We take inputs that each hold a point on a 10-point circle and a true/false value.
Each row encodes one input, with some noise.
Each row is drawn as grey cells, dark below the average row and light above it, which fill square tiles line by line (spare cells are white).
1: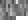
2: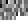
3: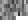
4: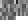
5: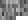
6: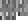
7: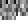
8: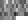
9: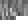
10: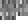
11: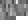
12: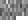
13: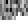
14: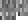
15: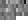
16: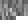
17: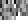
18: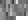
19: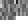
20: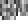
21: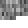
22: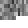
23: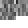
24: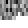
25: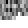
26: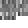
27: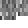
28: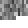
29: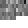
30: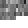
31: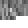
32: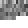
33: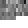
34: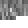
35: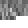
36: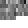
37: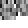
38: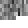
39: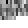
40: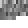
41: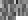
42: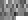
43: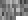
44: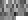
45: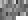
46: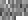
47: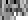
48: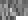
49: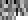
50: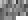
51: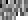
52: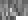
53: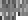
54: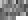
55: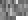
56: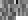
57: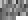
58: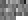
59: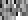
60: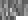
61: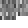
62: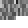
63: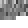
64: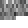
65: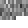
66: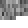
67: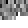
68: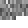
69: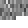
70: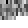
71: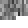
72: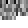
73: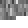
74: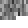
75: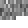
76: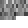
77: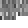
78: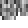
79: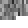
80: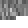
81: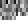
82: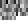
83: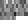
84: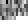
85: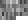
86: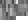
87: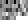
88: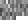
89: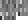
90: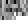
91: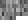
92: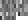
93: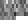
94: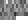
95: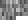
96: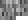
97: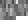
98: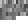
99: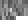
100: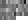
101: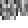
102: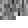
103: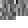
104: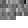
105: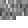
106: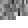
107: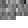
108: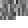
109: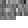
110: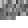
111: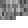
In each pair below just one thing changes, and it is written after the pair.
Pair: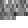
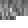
the place on the 10-point circle
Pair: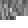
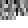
the true/false value
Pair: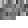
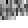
the true/false value
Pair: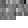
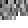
the true/false value
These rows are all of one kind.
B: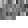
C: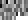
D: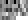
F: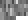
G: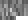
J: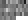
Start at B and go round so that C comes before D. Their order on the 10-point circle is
B, J, C, F, G, D.
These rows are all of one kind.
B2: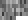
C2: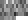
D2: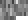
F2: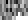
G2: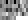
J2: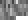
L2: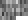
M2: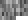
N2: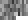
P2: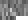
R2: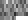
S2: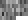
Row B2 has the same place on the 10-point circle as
L2, M2 and S2.
